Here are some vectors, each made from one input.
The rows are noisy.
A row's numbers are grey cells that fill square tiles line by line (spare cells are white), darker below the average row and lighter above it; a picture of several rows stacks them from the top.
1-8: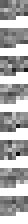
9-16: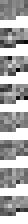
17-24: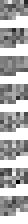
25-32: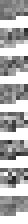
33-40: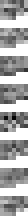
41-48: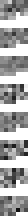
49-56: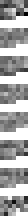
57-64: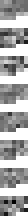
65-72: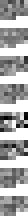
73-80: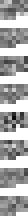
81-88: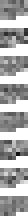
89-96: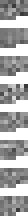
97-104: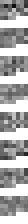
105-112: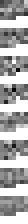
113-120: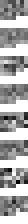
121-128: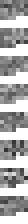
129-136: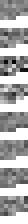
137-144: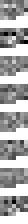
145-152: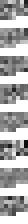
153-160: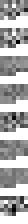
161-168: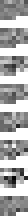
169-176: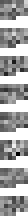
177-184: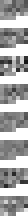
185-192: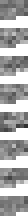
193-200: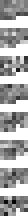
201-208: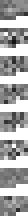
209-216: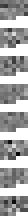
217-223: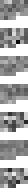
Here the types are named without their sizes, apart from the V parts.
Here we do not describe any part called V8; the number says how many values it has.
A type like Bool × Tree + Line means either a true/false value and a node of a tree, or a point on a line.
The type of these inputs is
List(Bool × V8).
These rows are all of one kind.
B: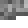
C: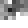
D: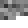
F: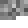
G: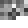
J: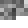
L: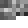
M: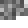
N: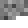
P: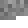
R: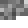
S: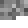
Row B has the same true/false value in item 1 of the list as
N and P.
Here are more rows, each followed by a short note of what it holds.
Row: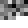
the empty list
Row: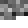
the empty list
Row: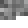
a list of one item
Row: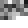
a list of one item
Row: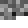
the empty list
